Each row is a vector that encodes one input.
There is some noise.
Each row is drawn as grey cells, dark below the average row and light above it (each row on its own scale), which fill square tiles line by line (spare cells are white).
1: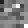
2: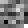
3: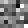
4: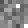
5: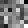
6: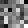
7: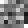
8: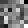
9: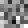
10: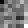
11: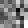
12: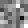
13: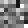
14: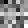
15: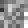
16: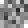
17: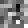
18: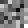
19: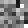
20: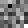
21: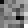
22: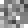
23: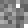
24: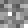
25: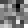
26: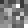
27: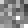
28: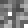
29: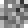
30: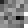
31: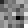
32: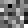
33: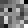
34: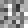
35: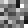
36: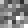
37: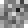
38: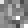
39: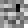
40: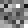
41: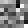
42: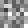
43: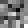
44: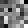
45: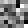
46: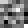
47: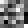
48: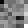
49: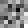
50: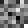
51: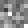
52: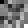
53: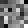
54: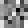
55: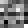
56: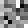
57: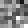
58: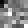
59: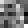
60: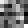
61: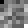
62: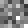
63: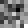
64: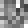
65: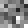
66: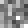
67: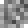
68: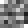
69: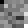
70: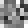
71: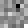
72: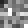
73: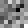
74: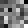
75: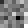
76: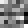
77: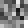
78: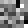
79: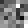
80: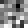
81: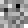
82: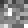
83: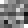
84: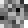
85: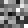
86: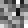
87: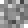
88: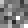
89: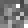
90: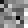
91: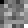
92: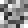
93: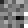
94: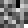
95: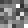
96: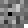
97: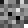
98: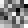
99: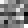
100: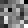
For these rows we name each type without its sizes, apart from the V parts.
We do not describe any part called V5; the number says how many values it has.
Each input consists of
a list of items, each a true/false value and a value of V5.
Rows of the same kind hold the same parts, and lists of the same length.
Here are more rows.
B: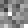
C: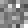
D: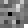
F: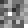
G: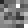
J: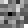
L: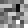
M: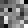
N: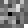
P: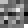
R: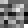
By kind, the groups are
B, C, F, G, L
D, J, N, P, R
M

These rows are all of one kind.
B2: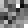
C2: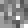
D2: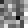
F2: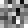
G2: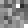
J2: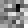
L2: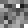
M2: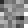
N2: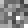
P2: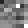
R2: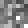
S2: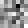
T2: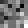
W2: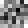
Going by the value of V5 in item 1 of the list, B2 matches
G2, L2 and T2.
